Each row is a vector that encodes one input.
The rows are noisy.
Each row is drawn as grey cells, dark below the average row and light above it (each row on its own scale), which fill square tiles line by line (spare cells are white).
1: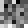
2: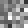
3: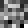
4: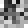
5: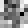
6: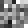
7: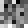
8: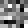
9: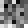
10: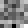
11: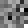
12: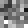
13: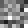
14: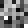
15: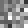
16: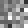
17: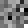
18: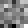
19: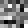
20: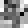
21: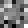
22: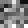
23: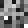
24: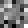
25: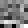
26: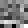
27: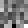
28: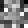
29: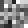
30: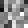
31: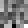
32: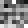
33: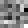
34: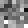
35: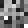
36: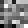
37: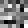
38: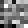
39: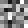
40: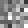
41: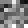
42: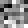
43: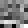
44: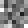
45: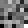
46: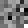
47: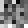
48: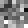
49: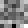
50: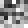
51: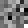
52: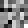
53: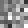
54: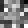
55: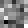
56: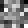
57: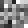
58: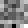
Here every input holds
a point on a 4-point line and three true/false values.
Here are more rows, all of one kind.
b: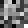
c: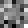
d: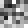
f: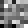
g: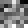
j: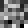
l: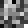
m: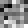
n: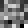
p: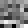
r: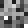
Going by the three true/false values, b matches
j, l, n and r.
